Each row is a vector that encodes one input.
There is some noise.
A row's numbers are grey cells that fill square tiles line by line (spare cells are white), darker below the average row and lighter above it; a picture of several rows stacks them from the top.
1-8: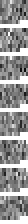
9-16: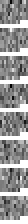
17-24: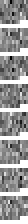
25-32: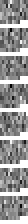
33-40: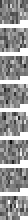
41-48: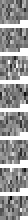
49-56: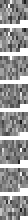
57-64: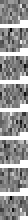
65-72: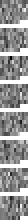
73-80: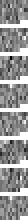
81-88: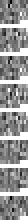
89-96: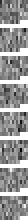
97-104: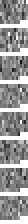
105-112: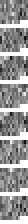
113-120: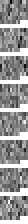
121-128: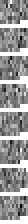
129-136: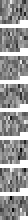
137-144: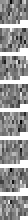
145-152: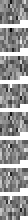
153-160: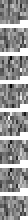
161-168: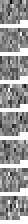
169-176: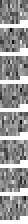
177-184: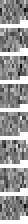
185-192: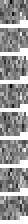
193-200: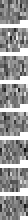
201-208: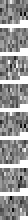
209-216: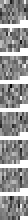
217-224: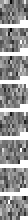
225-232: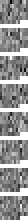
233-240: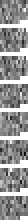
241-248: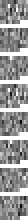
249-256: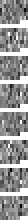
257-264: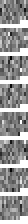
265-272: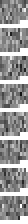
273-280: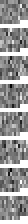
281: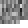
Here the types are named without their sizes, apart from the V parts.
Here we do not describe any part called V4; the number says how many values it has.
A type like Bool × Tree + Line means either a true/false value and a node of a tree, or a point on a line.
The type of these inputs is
Bool × Bool × Bool × V4 + Line.
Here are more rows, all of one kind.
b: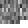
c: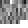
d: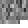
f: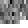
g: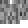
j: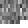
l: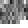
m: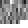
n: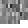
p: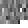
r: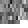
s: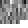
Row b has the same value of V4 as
j, n and p.
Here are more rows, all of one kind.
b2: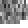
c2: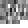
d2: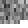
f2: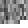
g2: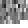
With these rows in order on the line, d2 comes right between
b2 and f2.
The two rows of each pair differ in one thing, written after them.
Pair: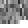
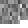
the value of V4
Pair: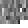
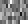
one of the three true/false values
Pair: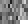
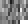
the value of V4
